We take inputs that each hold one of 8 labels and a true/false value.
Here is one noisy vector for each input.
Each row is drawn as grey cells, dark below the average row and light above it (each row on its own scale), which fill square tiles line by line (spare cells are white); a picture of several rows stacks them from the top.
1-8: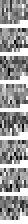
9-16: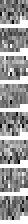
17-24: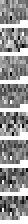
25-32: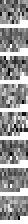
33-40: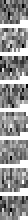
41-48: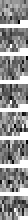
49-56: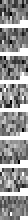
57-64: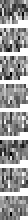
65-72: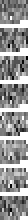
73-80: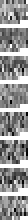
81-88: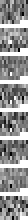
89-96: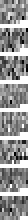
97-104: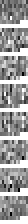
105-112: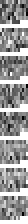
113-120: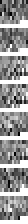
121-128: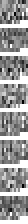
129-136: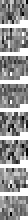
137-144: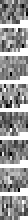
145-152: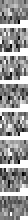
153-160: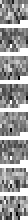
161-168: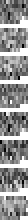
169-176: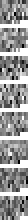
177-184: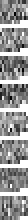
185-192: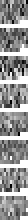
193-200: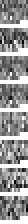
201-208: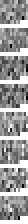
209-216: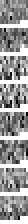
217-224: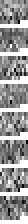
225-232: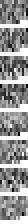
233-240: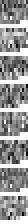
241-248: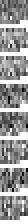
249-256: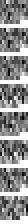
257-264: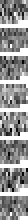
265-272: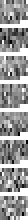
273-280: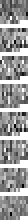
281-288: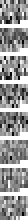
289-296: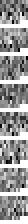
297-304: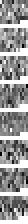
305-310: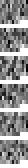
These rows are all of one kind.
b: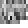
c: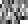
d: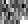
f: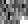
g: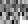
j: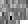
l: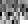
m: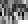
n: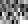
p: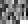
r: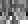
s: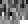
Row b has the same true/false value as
c and j.
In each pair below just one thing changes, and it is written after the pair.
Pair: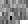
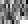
the true/false value
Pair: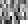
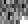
the true/false value
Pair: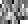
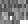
the true/false value
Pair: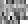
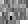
the label
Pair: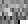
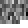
the true/false value
